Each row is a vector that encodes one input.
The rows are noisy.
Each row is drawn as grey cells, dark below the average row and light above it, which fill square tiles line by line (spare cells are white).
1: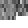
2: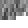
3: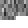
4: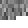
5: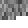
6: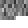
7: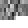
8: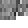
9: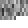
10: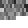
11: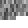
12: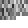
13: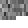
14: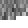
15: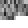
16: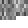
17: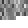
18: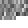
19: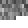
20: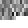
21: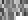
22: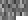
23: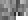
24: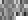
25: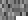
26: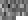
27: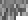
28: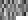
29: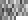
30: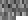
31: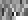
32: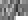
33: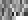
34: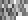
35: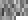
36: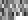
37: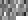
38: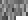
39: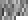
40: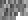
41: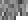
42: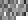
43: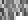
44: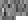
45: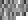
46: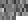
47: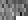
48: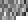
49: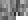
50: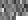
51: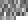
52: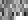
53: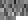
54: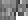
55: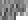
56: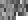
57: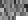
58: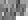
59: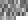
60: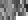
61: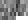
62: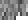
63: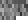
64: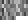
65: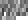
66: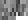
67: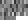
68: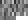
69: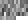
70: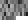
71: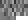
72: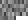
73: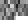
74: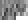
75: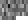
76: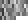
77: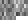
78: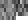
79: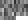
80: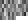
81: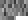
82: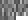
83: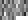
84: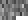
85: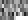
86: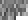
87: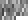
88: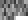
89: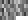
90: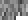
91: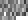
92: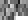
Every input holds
a node of an 8-node tree, together with either a point on a 7-point line, or a node of an 8-node tree.
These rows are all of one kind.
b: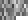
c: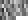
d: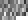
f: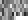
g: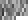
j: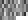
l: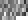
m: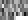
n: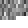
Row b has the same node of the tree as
c and g.
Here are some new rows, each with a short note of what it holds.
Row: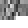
a node of each of two 8-node trees
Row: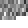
a point on a 7-point line and a node of an 8-node tree
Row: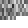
a point on a 7-point line and a node of an 8-node tree
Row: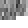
a node of each of two 8-node trees
